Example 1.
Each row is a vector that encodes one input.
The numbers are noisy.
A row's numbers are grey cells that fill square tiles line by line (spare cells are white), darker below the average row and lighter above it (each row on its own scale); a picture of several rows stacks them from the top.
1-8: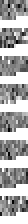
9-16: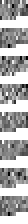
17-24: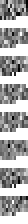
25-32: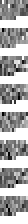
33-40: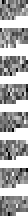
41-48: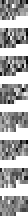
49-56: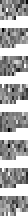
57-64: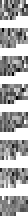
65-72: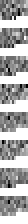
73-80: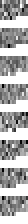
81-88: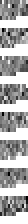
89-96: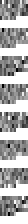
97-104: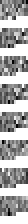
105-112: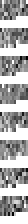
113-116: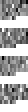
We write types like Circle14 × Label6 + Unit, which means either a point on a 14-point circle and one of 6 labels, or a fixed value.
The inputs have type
Bool × Circle11 + Unit.
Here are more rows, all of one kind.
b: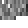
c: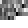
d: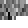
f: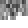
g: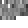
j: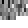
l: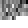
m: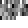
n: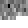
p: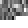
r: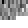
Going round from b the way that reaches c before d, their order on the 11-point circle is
b, l, p, c, r, j, d, n, f, m, g.
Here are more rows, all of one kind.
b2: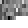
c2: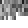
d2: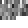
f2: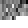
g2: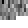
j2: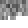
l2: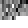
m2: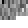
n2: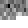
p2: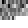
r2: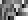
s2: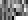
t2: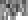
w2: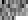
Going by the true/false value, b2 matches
d2, r2 and s2.
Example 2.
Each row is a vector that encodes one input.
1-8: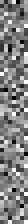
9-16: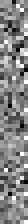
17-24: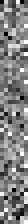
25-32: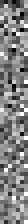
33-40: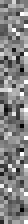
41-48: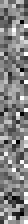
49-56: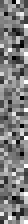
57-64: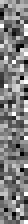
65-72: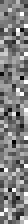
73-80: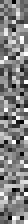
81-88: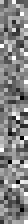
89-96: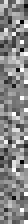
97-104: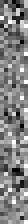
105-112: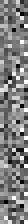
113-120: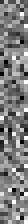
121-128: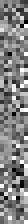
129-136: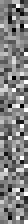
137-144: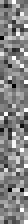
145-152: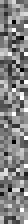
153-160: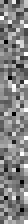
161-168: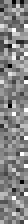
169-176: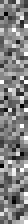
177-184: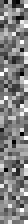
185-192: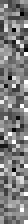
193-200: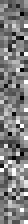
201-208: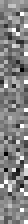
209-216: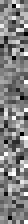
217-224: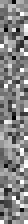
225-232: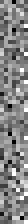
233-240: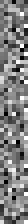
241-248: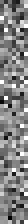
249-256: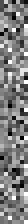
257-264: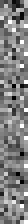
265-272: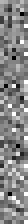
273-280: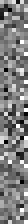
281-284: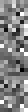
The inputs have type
(Bool × Bool × Bool × Bool + Unit) × Circle8.
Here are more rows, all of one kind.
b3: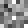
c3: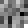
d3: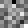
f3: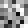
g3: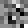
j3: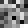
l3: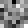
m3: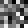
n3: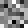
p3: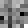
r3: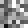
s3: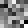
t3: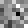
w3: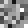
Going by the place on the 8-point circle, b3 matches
n3, r3 and s3.
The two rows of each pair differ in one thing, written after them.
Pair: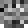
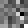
the place on the 8-point circle
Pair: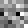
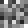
the place on the 8-point circle
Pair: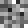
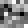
one of the four true/false values
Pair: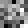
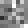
the place on the 8-point circle
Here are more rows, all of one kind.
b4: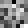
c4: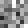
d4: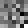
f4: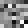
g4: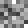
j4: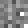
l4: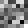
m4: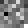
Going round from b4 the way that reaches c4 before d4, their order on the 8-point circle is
b4, j4, f4, g4, c4, d4, l4, m4.
